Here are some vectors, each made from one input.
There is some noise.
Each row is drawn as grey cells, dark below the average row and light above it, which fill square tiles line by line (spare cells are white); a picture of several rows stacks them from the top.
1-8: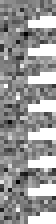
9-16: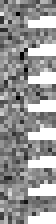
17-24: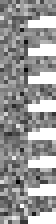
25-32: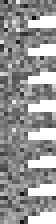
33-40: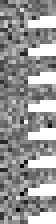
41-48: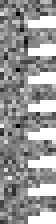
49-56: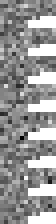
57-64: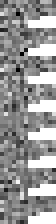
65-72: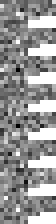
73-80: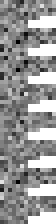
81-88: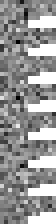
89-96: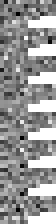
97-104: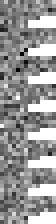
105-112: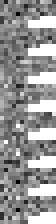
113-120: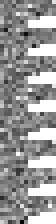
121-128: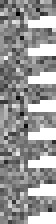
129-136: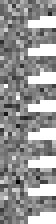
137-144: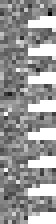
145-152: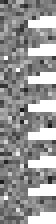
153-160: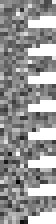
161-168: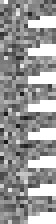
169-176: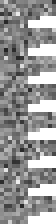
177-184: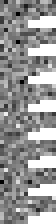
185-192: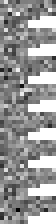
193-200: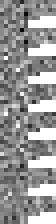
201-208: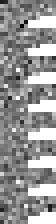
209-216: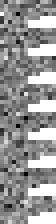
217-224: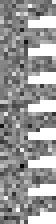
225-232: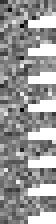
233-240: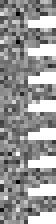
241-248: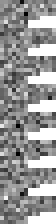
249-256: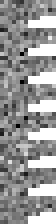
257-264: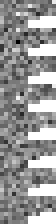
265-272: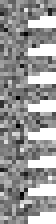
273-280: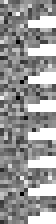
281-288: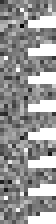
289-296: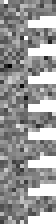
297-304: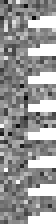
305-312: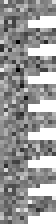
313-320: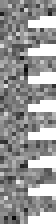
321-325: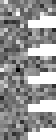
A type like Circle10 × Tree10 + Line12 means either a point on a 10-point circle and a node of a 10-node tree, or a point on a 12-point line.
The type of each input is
(Bool × Circle6 + Unit) × (Line6 + Tree13).
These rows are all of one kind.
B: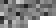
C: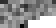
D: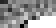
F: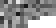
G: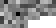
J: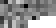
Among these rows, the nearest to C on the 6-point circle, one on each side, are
D and J.
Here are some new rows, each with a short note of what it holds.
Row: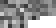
a point on a 6-point line
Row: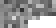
a point on a 6-point circle, a node of a 13-node tree and a true/false value
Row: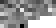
a point on a 6-point line
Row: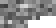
a node of a 13-node tree
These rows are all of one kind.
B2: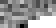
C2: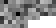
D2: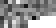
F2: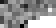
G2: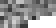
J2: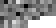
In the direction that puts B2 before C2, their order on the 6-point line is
F2, B2, G2, D2, J2, C2.
